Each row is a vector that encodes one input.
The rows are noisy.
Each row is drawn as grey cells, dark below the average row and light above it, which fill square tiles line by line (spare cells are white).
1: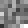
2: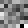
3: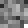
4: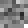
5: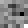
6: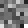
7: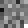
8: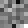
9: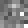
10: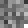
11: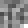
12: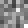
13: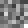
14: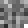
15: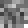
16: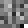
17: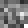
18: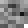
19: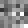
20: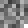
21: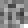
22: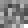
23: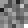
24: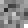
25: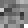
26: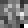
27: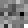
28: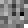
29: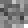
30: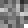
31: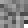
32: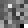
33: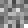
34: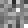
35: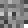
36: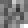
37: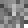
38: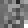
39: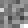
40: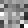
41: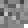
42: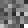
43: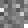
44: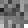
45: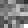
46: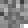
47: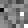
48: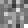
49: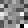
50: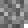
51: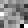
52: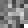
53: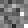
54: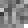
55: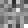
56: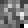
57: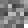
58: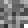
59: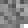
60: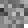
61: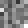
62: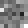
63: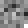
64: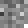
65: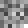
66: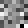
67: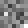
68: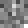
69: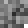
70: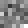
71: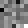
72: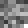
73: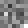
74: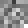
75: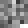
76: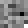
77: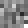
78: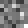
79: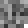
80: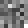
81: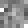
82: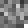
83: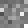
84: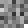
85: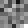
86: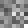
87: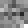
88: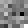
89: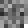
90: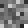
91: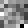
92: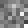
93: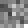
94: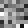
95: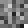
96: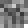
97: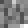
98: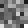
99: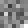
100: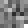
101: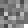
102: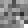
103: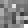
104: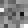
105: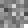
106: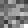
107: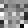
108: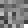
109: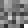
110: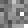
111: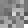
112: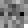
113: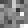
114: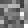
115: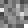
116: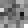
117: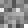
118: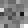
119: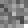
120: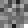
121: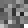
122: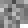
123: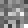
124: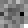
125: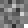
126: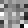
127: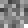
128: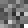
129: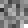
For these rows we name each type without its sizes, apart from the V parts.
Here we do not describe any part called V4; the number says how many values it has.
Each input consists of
a label, together with a list of items, each either a point on a circle, or a value of V4.
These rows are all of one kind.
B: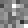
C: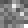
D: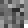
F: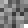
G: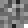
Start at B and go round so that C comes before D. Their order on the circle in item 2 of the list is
B, C, G, D, F.
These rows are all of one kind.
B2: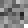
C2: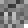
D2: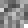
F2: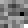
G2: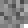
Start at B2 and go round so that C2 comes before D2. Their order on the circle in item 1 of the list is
B2, G2, F2, C2, D2.
